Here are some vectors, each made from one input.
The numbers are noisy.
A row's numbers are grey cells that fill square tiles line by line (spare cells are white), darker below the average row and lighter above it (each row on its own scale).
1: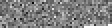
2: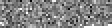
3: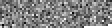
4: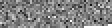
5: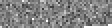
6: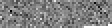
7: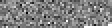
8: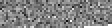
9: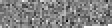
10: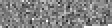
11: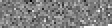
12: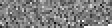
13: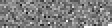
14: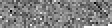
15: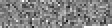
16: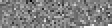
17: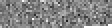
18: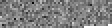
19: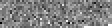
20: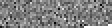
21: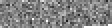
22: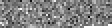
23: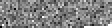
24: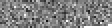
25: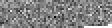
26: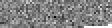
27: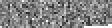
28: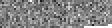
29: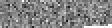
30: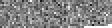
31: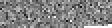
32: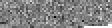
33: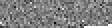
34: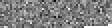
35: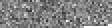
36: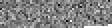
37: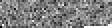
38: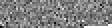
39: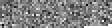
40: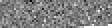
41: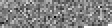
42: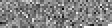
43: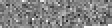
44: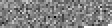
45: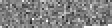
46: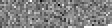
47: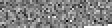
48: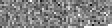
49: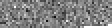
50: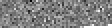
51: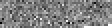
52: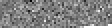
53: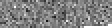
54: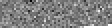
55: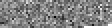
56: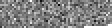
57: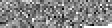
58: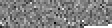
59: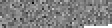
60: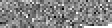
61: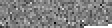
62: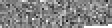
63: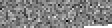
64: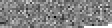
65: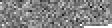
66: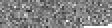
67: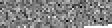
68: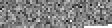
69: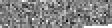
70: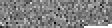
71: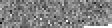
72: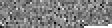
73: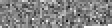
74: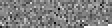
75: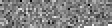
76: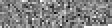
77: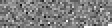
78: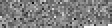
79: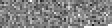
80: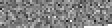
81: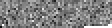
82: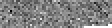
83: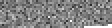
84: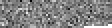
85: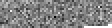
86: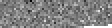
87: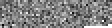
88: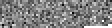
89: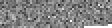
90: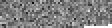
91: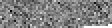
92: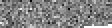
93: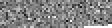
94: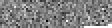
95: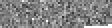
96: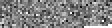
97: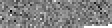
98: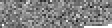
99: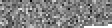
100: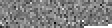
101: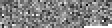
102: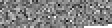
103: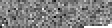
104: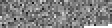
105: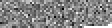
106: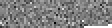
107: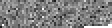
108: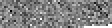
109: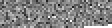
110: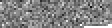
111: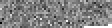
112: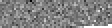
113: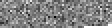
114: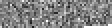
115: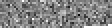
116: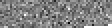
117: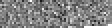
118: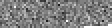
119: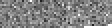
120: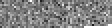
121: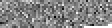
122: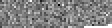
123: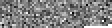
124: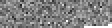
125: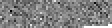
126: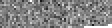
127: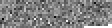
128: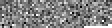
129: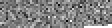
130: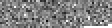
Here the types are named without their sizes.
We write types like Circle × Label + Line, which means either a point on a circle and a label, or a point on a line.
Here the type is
(Bool × Bool × Bool × Bool + Line) × Label.
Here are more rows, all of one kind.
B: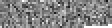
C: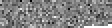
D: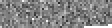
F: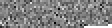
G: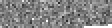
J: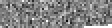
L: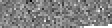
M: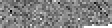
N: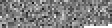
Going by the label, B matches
D, G and J.
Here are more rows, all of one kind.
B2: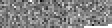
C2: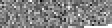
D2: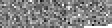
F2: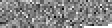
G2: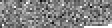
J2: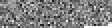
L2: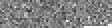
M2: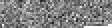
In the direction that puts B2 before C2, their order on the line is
F2, L2, D2, B2, C2, G2, M2, J2.
